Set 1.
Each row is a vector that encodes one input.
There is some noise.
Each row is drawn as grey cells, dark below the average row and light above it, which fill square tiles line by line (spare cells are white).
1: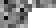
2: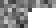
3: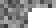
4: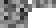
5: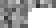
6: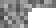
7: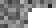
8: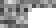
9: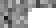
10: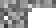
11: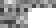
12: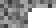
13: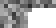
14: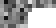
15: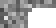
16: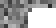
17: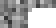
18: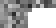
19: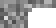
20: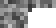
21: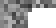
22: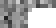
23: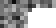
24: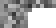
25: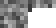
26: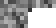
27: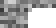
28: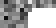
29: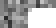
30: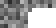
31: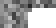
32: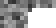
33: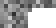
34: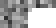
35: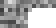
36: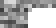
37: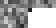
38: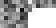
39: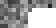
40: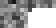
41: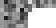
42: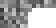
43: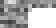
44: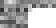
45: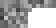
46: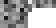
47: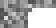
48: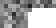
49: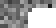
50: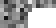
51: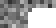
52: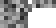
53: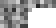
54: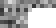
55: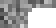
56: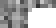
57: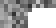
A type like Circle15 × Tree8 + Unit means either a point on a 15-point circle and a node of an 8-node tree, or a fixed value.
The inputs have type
Line7.
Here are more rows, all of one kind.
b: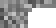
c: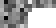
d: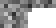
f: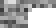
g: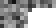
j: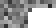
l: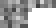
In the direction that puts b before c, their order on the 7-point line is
d, g, j, b, f, l, c.
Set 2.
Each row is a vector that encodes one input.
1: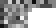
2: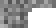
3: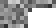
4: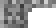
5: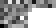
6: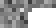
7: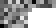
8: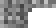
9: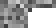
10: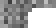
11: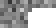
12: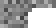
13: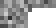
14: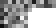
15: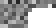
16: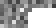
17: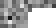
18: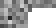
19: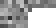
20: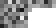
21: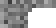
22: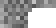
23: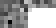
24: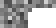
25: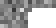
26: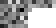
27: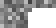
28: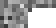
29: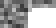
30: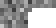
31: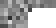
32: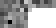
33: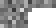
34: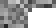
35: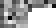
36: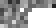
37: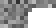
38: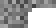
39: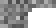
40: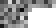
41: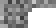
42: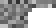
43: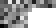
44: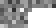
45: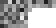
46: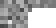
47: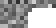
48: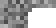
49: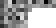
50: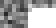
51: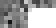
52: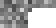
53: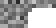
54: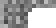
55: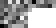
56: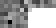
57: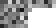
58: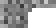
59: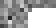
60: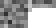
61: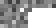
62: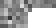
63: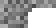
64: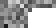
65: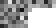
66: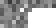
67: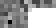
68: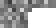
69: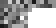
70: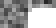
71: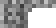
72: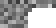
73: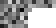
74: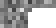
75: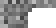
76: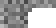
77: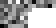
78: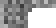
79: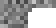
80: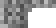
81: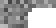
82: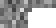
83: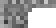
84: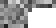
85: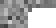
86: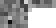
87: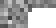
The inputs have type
Bool × Bool × Bool.
